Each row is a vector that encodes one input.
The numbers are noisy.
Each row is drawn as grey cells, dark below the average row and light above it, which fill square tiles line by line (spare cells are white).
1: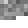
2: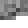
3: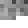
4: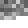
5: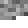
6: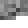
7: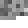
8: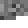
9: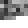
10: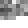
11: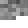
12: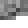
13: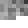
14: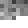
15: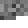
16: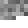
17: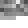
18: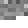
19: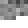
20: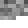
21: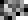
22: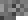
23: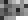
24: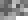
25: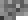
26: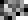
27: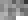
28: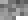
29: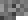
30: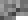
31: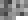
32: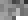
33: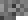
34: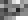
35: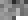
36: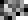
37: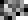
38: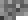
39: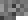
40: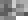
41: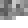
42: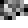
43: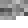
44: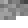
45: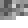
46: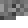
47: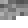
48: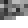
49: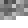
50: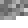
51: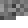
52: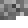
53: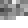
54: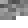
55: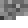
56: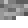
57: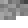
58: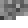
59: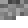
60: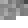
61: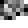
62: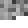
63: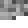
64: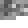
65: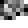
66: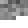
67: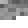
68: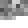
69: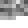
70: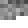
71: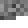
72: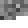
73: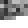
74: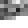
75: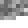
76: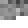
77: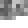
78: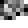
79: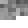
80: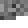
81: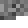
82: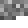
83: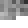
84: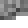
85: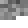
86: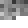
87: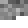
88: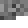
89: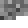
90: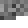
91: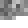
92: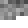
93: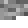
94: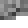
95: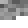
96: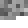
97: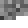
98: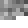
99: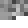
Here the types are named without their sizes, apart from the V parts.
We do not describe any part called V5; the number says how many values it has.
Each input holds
a list of items, each a true/false value and a value of V5.
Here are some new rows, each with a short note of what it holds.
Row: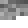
a list of two items
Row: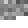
a list of two items
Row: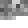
a list of two items
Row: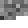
a list of one item
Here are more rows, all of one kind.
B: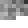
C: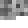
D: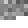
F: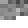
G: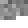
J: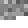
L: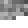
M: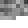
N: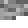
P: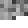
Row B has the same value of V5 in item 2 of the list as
C, D, F and J.
